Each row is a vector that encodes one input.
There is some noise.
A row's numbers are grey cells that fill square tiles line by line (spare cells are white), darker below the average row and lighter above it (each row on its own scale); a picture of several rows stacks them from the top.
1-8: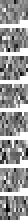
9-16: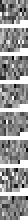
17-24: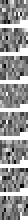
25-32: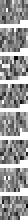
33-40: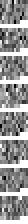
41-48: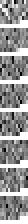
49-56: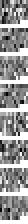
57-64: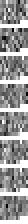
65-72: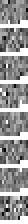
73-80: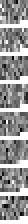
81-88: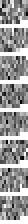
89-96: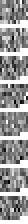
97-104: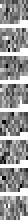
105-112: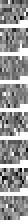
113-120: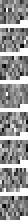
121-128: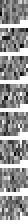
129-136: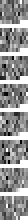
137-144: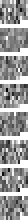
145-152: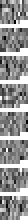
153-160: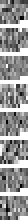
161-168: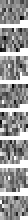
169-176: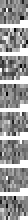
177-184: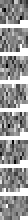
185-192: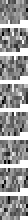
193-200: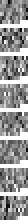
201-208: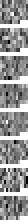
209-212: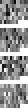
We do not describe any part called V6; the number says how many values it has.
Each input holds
a list of up to two items, each either a point on a 5-point circle, or a true/false value and a value of V6.
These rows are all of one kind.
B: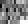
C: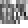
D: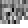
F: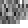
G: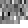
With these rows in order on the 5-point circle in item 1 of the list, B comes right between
F and G.
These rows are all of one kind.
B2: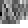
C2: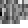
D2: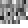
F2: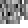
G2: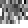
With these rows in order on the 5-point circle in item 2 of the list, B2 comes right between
C2 and G2.
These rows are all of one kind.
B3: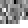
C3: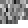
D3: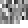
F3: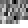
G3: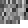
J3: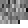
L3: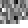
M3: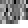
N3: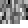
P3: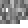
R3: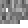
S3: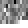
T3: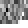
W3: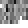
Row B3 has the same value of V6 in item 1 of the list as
L3, N3 and S3.
